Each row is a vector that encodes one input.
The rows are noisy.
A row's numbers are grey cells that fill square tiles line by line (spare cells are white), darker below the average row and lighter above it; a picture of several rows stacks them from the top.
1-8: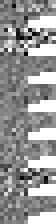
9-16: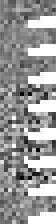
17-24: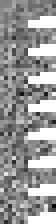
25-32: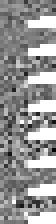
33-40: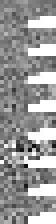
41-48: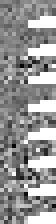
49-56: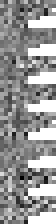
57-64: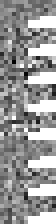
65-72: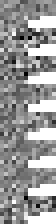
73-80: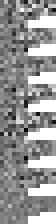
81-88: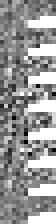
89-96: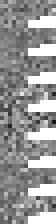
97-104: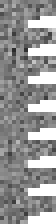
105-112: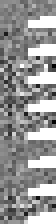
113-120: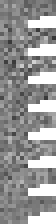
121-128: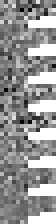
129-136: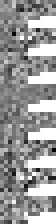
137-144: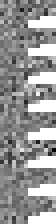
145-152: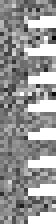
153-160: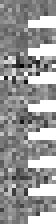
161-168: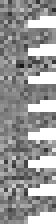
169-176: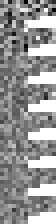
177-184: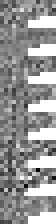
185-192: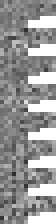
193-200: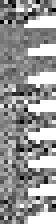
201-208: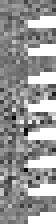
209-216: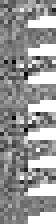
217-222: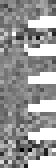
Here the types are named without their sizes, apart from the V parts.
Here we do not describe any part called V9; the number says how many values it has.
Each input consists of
either a point on a line, or a true/false value and a value of V9.
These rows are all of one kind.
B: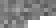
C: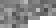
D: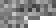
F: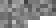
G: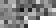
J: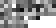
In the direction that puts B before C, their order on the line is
D, G, B, F, J, C.
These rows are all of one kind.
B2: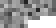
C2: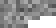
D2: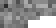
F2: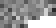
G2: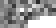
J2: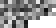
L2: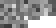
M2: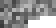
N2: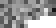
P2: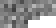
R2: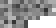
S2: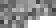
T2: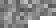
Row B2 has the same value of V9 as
C2, N2, S2 and T2.
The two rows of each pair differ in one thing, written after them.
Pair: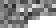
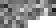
the true/false value
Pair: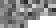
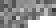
the true/false value
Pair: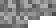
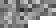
the value of V9
